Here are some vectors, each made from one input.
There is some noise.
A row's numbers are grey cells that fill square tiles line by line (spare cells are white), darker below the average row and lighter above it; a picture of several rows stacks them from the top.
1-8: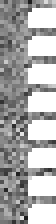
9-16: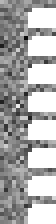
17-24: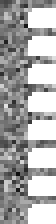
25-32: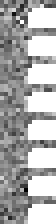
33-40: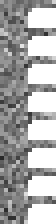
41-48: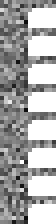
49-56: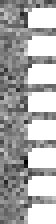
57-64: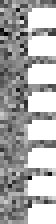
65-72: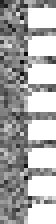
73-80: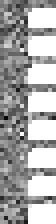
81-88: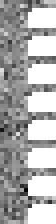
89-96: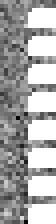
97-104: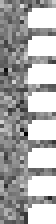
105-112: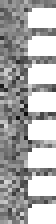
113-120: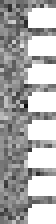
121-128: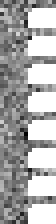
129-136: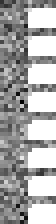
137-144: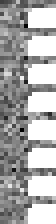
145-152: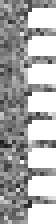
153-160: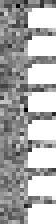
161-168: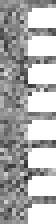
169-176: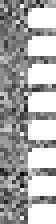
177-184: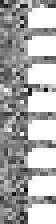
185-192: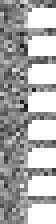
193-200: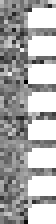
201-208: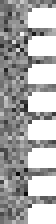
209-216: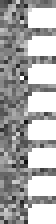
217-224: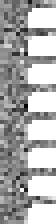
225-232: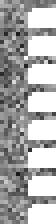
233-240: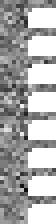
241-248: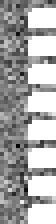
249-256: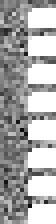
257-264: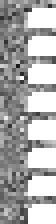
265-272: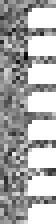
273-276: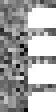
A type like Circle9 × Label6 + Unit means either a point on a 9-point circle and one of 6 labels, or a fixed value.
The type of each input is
Bool × (Circle10 + Unit) + Circle8 × Line7.
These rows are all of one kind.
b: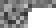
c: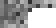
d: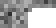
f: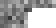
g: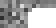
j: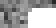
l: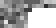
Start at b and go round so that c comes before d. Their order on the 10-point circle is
b, j, c, f, d, g, l.
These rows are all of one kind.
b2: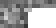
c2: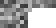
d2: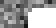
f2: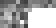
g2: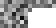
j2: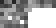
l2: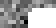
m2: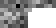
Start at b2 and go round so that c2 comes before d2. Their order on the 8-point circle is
b2, f2, j2, c2, g2, l2, d2, m2.
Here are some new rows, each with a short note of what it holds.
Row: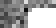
a point on a 10-point circle and a true/false value
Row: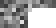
a point on an 8-point circle and a point on a 7-point line
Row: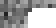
a point on a 10-point circle and a true/false value
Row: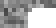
a true/false value
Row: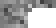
a true/false value
